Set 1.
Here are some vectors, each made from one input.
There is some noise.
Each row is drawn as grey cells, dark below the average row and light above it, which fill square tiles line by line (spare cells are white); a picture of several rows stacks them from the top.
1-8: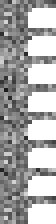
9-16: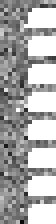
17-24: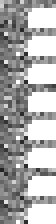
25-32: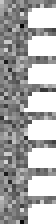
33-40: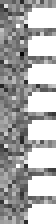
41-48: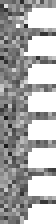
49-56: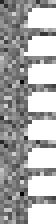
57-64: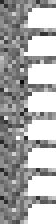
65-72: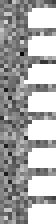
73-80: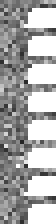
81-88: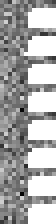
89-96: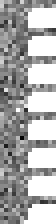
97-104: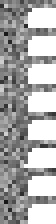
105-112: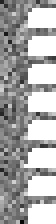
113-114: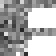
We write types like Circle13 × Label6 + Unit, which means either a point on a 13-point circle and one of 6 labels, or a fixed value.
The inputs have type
Line9.
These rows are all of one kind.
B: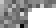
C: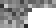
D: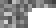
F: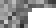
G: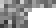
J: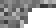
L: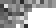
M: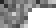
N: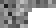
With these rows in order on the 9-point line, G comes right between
B and N.
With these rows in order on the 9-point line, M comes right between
J and N.
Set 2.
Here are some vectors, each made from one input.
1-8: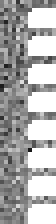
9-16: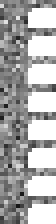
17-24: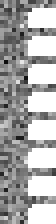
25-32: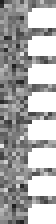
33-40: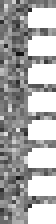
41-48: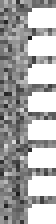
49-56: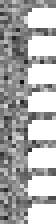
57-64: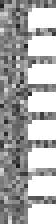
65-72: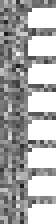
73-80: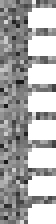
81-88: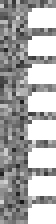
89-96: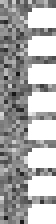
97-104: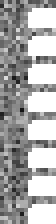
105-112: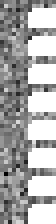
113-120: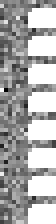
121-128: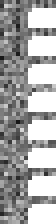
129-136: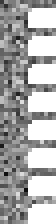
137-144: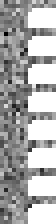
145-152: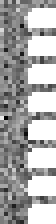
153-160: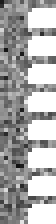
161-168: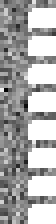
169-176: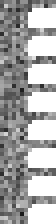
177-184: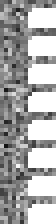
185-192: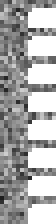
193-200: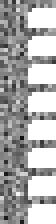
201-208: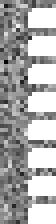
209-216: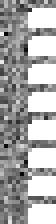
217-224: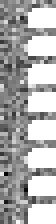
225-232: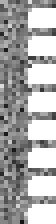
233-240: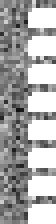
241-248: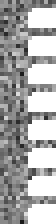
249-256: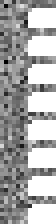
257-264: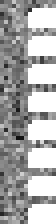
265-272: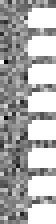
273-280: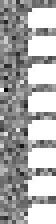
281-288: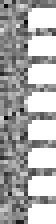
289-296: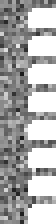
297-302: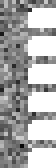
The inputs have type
Line9 × Line9.
